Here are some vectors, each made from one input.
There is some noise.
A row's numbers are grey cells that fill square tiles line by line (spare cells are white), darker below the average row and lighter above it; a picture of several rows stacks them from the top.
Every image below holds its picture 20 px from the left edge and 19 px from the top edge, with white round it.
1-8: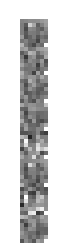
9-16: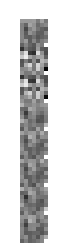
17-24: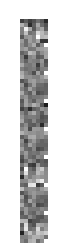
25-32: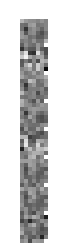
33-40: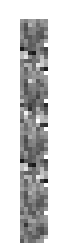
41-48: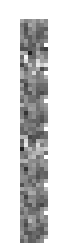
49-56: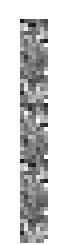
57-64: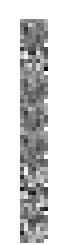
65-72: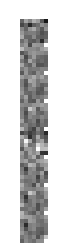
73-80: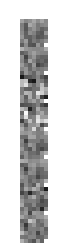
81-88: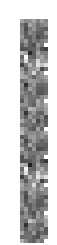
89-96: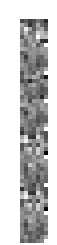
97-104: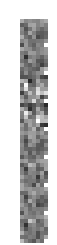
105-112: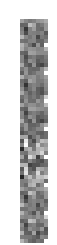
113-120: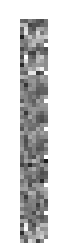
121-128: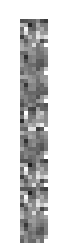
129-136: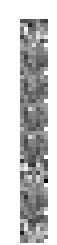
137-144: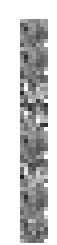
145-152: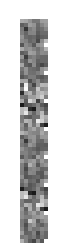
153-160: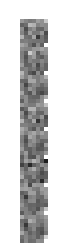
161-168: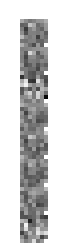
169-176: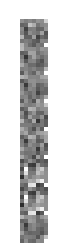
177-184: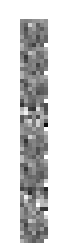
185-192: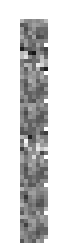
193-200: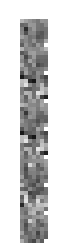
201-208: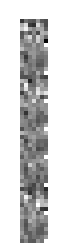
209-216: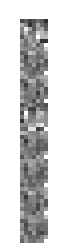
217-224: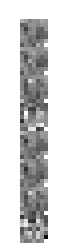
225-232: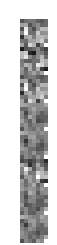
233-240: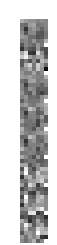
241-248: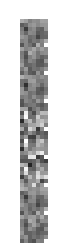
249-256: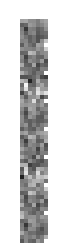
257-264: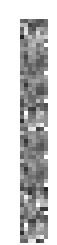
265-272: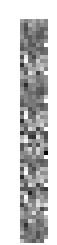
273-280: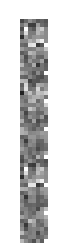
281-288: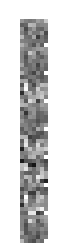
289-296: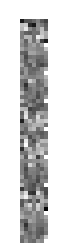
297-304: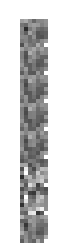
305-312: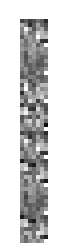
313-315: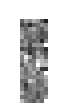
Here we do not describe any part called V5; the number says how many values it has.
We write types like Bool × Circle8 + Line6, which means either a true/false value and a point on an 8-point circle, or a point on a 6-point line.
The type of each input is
Line7 + List2(Bool × V5).
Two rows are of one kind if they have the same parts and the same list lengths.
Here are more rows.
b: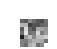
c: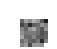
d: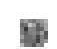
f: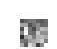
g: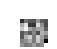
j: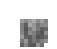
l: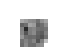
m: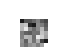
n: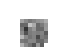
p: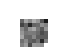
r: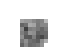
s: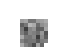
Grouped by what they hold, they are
b, f, g, m
c, p
d, n, s
j, l, r

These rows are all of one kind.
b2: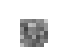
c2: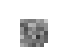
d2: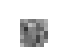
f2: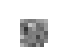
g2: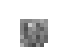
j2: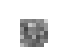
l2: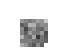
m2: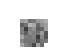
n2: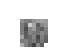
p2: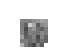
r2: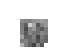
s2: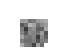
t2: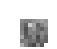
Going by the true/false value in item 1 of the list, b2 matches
d2 and j2.
